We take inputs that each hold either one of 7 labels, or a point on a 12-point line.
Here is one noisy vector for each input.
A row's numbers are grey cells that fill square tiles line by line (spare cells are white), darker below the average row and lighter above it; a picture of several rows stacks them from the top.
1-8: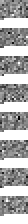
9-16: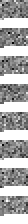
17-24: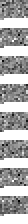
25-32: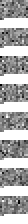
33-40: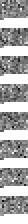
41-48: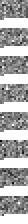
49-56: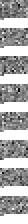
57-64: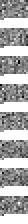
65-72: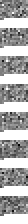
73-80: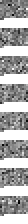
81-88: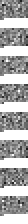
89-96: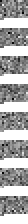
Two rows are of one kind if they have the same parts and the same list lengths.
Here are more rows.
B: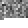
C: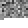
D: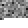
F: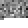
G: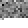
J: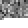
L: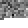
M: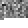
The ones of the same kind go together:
B, C, D, F, G, M
J, L

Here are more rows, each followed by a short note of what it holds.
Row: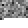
one of 7 labels
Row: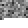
one of 7 labels
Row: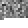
one of 7 labels
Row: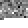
a point on a 12-point line
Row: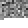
one of 7 labels
